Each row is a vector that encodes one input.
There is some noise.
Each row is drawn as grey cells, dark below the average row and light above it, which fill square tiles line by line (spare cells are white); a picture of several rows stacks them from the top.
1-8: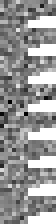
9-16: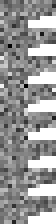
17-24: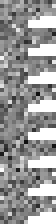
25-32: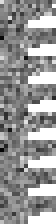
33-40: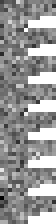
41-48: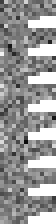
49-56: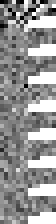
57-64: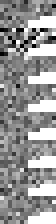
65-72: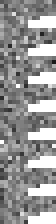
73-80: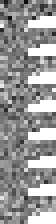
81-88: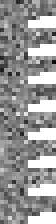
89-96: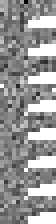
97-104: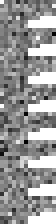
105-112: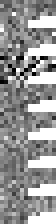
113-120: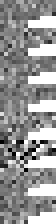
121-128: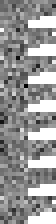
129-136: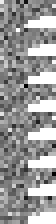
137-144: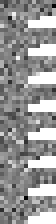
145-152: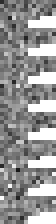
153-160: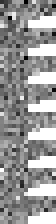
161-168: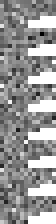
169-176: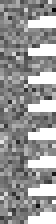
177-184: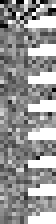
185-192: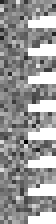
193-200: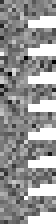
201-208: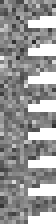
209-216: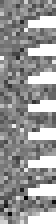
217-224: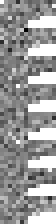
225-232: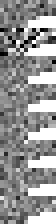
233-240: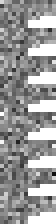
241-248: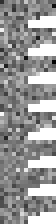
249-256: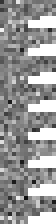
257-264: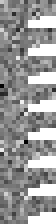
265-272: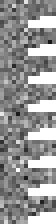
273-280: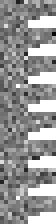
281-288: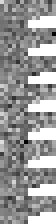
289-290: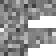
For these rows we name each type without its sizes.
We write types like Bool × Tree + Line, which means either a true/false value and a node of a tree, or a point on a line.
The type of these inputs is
Bool × Bool × Bool × Bool × (Tree + Unit) + Unit.
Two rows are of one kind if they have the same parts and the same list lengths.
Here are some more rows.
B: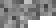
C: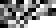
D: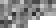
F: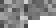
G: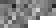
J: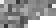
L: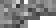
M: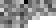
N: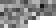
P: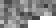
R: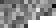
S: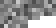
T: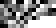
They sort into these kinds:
B, F, G, L, N, P, R, S
C, T
D, J, M

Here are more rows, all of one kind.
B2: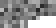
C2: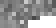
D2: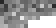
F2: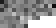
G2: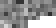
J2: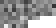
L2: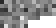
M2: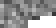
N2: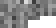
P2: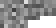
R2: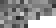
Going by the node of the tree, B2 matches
G2, J2 and L2.
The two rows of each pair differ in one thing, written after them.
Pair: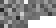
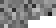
one of the four true/false values
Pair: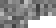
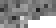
the node of the tree
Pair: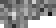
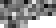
one of the four true/false values
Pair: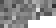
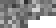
the node of the tree
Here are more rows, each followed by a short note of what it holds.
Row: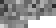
a node of a tree and four true/false values
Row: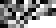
a fixed value
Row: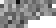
four true/false values
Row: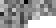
four true/false values
